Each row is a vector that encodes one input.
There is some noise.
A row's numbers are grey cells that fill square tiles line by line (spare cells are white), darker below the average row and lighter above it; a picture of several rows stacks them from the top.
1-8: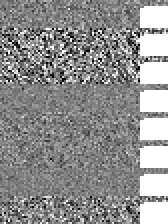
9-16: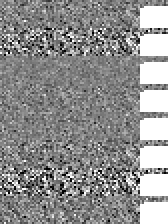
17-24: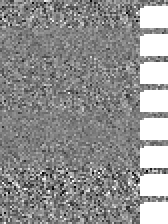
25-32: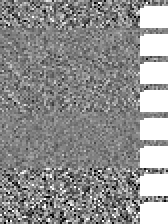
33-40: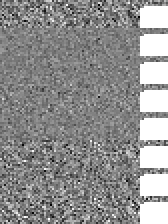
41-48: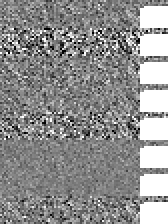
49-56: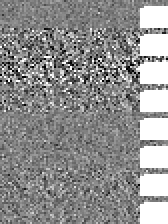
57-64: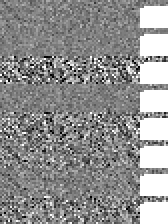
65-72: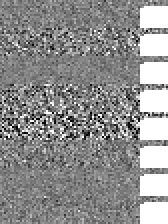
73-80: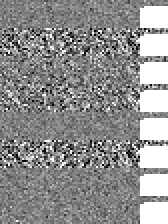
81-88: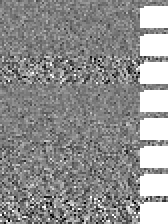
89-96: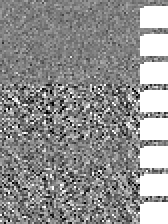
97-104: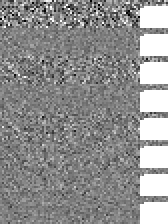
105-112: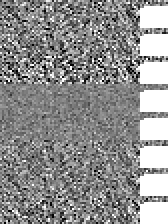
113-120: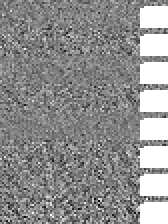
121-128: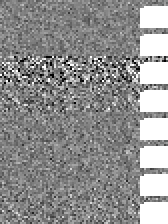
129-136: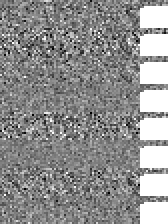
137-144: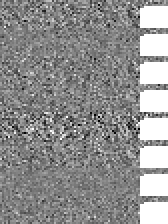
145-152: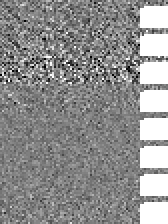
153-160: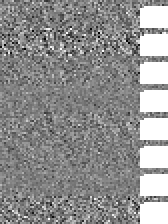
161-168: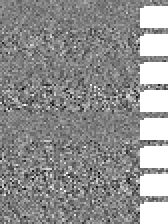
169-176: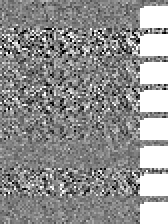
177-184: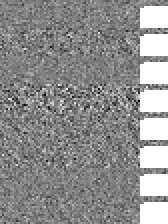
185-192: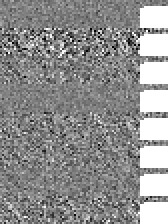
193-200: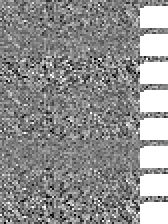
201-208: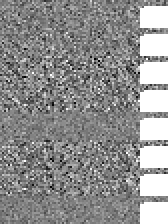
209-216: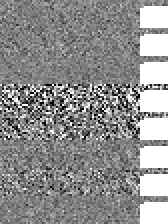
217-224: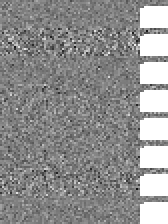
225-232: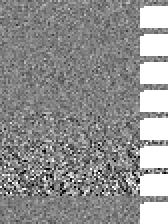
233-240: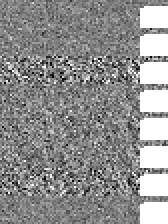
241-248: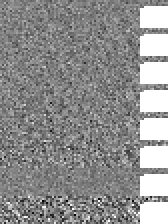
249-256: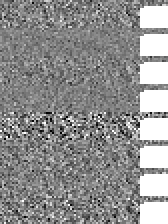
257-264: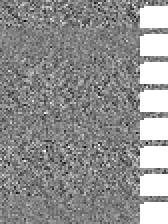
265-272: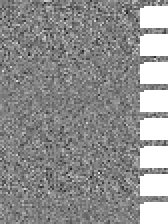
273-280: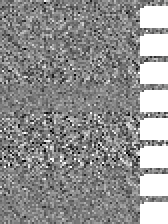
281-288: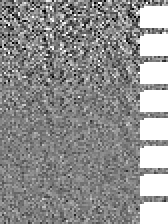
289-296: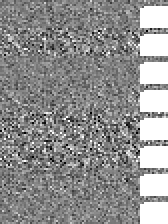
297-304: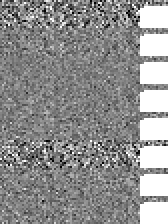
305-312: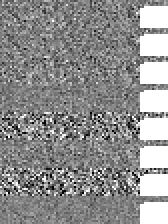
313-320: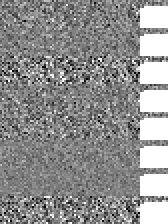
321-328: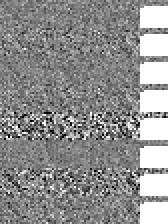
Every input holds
one of 4 labels, together with either a point on an 11-point circle, or one of 4 labels.
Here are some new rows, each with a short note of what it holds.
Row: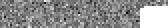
two labels (each one of 4)
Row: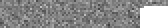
a point on an 11-point circle and one of 4 labels
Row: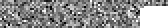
a point on an 11-point circle and one of 4 labels
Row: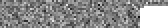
a point on an 11-point circle and one of 4 labels
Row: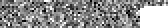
two labels (each one of 4)
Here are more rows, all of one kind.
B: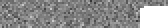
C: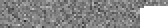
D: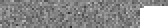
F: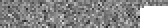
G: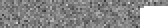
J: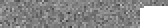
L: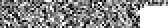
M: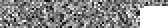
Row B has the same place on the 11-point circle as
D and J.
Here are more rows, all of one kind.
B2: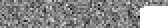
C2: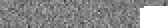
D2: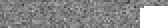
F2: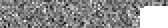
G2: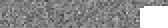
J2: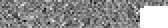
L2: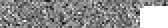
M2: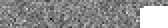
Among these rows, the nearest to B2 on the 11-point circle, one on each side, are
C2 and D2.
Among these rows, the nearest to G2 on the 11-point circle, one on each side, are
J2 and M2.
